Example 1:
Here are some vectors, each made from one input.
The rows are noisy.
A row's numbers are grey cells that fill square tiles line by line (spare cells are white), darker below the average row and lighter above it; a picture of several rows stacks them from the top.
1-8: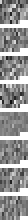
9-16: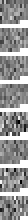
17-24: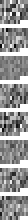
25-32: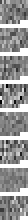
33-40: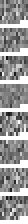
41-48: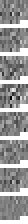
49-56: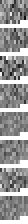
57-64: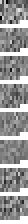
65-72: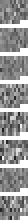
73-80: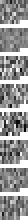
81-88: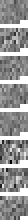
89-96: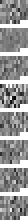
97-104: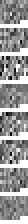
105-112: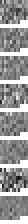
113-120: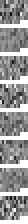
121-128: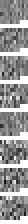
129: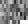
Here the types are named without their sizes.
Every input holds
a list of points on a circle.
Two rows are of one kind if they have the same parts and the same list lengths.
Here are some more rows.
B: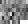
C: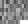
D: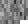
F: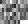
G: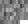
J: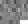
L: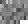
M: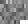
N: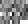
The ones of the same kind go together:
B, N
C, F, J
D
G, L, M

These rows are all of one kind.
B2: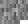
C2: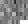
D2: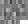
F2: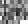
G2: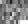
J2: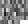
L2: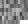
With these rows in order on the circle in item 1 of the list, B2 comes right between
D2 and L2.
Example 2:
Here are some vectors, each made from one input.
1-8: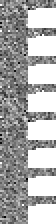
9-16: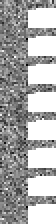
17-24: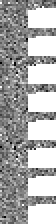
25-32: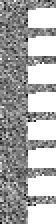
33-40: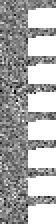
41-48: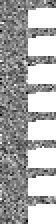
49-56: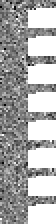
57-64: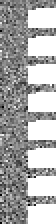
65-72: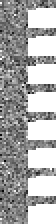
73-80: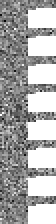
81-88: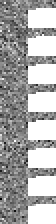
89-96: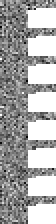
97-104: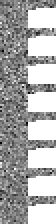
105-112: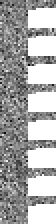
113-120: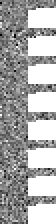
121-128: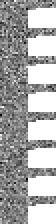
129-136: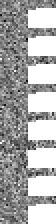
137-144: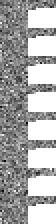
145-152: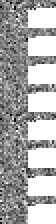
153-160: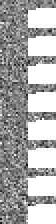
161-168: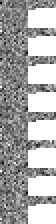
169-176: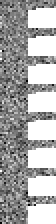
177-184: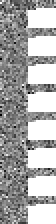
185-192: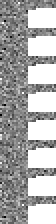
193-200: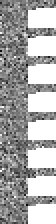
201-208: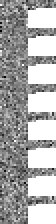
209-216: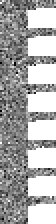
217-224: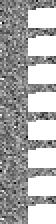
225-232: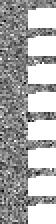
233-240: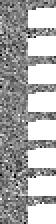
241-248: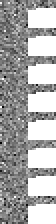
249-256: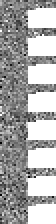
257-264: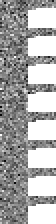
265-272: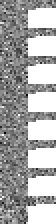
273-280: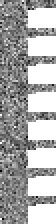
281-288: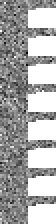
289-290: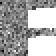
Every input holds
either a fixed value, or a node of a 15-node tree and a true/false value, or a node of a 17-node tree.
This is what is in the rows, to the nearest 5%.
About 5% of them hold a fixed value. About 45% of them hold a node of a 15-node tree and a true/false value. The rest hold a node of a 17-node tree.
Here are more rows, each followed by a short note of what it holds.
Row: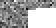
a node of a 17-node tree
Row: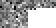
a fixed value
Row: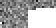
a node of a 15-node tree and a true/false value
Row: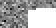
a node of a 15-node tree and a true/false value
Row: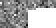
a node of a 17-node tree
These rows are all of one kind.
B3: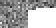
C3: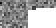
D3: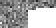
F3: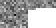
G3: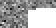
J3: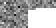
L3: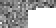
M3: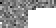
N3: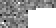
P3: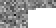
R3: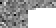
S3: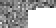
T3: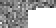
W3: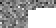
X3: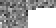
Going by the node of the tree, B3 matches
D3, L3, S3 and T3.
